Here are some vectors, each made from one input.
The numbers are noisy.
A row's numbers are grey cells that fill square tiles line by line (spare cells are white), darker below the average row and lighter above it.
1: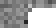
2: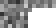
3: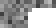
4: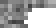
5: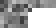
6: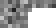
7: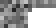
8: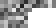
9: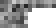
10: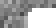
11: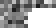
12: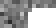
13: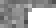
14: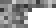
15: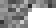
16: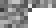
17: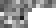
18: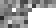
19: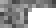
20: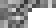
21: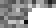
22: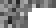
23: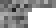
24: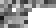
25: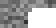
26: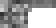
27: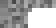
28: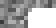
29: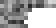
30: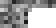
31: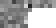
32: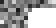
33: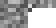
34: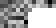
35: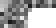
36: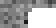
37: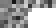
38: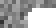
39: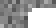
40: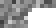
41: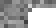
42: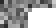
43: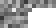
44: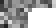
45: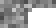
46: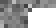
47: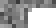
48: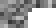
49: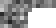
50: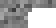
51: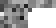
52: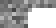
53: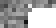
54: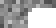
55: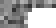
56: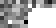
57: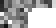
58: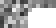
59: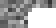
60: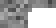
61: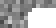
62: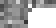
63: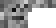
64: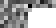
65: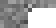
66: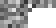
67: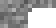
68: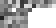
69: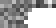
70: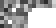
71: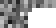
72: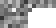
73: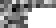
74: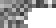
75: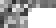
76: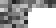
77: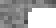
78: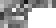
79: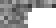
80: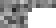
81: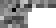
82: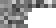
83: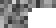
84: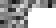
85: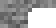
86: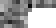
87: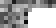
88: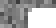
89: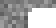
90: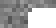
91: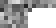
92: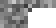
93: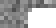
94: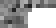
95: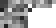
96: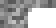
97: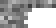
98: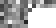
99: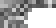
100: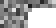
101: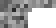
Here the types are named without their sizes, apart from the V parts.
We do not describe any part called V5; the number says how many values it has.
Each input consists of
a list of items, each a point on a line and a value of V5.
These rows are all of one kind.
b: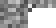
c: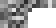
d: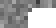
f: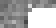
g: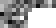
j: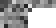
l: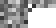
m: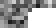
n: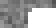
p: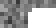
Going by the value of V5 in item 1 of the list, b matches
c, l and m.
